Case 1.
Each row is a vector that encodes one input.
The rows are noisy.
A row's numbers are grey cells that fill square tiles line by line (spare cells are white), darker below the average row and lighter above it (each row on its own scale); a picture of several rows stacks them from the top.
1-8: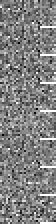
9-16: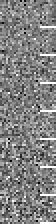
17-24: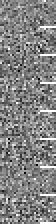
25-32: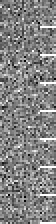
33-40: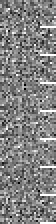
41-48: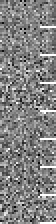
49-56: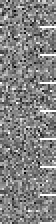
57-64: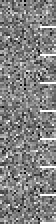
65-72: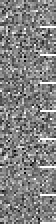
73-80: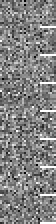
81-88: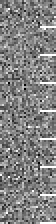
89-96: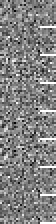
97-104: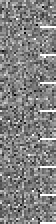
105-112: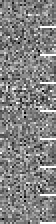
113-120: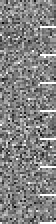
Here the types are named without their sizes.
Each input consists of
either a label, or a point on a line, or four true/false values.
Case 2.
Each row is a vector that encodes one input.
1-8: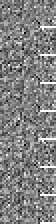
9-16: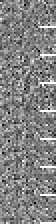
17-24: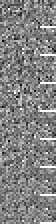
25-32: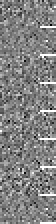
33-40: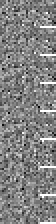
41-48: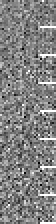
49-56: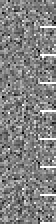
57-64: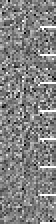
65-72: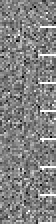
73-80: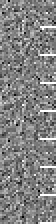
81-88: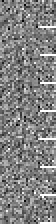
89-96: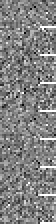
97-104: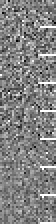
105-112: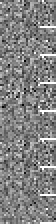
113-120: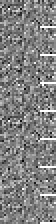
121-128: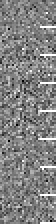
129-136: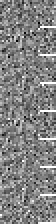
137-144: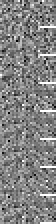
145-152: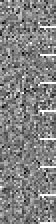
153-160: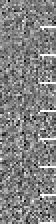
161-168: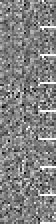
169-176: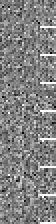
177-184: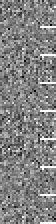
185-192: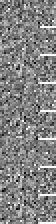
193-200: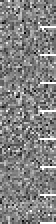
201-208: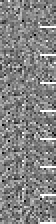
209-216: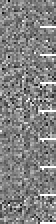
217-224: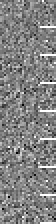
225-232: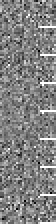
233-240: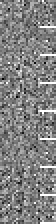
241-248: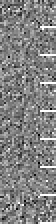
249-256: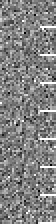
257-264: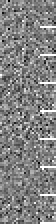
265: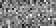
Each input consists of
either a point on an 8-point line, or a list of up to two points on a 10-point line.
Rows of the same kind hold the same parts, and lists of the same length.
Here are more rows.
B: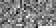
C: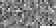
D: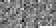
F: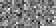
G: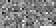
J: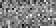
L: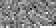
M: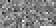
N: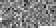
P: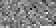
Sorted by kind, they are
B, D, N
C, F
G, L, M, P
J

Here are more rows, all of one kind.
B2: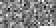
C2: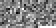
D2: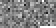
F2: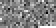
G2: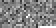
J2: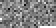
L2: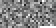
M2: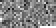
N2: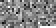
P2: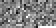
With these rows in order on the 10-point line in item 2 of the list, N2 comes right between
D2 and M2.
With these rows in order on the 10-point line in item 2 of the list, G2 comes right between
L2 and P2.
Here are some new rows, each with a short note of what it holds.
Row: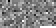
a list of one item
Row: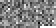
a point on an 8-point line
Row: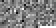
a list of two items
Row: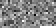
a list of one item
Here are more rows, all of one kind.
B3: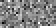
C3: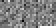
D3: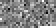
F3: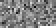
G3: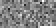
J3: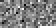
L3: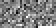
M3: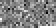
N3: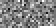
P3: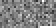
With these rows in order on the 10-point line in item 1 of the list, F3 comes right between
B3 and J3.
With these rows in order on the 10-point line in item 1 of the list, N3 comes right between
D3 and G3.
